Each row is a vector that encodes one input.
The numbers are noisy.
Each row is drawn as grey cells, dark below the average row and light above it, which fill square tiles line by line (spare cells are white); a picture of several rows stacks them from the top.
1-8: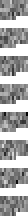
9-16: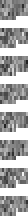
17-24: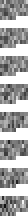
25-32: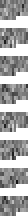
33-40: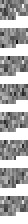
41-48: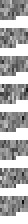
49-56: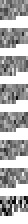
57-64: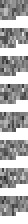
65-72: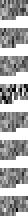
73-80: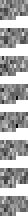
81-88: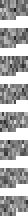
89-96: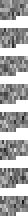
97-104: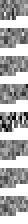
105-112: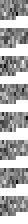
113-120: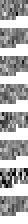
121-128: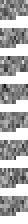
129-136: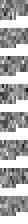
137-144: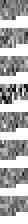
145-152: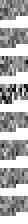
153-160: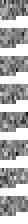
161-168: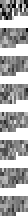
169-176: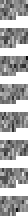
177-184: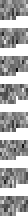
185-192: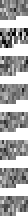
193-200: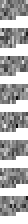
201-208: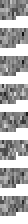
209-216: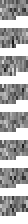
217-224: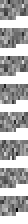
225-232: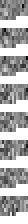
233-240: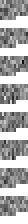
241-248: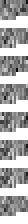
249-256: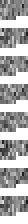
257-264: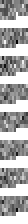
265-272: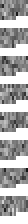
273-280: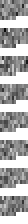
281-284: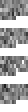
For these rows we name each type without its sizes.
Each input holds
a list of items, each a point on each of two lines.
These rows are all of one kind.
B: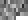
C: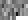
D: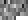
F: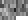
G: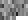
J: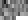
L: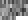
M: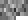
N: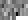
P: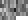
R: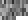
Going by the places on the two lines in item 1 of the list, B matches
D and M.
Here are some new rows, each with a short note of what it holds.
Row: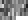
a list of one item
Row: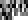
the empty list
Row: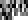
the empty list
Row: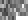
a list of one item
